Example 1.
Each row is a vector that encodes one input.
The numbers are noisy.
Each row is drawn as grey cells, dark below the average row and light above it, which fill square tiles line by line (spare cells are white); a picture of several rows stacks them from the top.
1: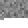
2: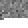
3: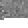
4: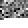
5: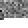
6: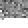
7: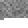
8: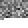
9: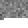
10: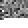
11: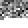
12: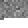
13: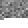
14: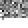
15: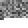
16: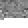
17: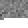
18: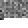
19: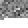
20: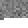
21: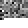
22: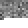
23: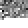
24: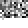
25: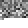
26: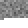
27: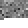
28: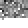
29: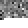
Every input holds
a point on each of two 6-point lines.
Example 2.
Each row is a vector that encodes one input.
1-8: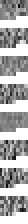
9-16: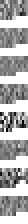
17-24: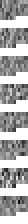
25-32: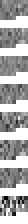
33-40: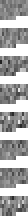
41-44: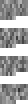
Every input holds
either a fixed value, or three true/false values.
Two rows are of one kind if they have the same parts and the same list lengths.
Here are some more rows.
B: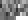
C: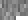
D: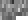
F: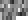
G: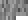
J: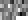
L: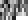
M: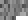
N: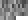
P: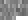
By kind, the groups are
B, C, G, L, M, N, P
D, F, J

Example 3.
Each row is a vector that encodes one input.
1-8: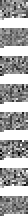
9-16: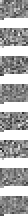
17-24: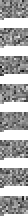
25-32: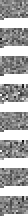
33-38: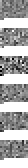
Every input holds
a point on a 5-point line.
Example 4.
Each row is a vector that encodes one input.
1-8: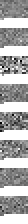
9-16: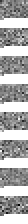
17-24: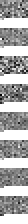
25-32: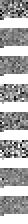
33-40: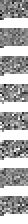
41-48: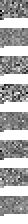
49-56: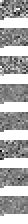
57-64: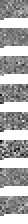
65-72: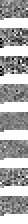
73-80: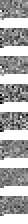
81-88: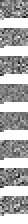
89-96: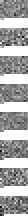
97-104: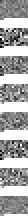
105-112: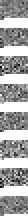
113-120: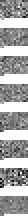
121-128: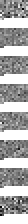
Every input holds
a point on each of two 14-point lines.
